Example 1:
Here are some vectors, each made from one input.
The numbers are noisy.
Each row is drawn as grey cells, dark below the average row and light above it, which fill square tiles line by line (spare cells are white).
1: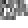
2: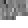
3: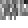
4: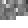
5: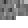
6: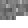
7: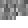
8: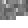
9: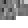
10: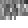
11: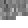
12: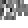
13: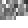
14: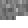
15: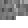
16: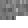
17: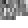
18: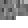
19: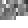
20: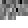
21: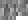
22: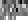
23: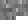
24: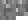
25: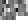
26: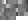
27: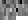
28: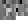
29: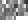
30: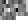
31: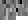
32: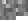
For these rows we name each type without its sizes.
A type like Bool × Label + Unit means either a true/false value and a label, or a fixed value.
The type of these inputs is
Line.
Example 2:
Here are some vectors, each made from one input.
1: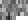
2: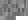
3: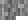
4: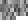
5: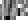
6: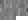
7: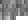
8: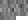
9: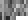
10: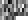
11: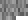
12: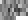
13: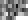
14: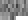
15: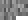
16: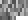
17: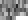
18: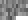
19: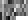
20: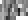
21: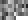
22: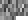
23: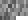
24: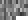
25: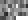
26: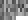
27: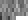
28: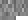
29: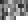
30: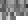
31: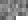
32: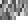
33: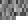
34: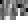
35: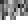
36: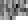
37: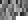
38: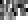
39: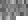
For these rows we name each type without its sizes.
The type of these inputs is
Line.
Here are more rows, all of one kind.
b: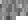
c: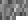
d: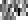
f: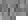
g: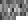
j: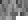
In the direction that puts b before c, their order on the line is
d, f, j, b, c, g.
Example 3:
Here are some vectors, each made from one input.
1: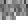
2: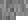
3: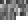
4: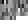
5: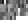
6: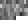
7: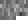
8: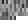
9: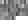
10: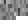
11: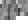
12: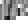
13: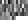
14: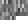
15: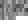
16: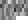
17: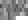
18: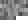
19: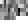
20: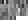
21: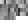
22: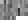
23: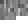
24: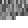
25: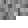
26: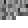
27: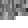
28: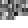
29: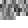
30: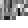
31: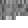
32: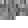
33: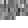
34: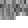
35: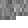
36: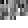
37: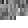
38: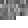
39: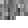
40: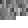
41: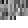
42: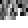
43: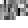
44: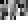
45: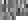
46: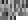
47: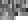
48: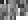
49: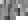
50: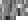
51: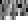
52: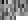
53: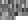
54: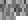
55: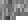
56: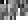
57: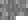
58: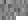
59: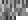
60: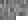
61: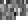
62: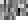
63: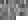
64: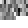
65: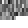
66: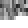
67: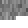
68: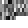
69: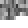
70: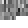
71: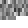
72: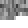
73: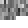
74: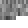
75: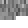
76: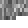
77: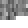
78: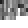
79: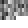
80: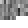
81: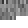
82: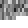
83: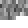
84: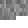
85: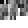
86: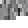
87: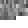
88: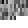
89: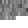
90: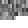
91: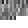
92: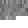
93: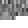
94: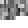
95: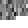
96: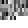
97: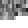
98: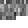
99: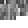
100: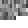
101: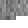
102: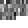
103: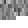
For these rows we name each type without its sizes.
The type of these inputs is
Line.
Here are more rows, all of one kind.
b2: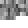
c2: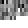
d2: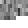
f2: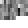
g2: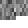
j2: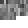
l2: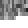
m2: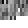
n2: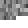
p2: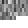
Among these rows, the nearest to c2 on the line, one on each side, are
j2 and m2.
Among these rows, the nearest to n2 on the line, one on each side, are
d2 and g2.
